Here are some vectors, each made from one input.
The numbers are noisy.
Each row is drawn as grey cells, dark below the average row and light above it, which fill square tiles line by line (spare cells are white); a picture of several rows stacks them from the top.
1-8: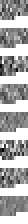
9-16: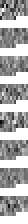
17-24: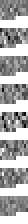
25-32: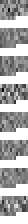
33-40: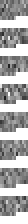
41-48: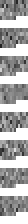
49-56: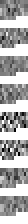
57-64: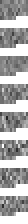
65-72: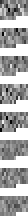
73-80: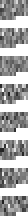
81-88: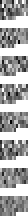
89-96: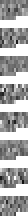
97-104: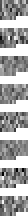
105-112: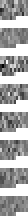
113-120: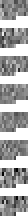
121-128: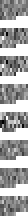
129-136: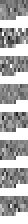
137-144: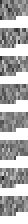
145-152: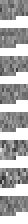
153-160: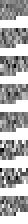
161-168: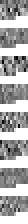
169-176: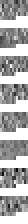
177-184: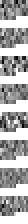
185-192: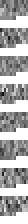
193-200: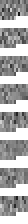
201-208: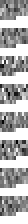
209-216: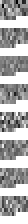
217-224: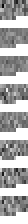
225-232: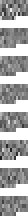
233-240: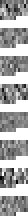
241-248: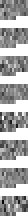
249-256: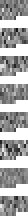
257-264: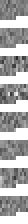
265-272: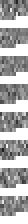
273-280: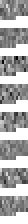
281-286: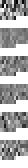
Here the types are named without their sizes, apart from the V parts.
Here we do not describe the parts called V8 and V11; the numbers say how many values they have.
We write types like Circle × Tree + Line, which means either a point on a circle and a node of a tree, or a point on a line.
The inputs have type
(Bool × Circle + V8) × (Line + V11).
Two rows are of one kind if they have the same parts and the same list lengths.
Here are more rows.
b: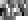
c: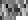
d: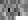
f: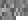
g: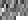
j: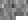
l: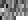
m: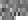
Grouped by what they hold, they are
b, c, j, m
d, l
f
g

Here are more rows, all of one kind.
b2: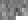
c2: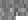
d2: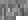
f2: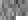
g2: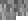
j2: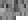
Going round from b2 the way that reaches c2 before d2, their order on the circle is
b2, f2, j2, g2, c2, d2.
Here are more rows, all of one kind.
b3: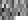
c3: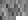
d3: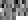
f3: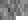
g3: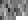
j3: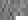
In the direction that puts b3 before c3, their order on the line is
d3, b3, j3, g3, f3, c3.
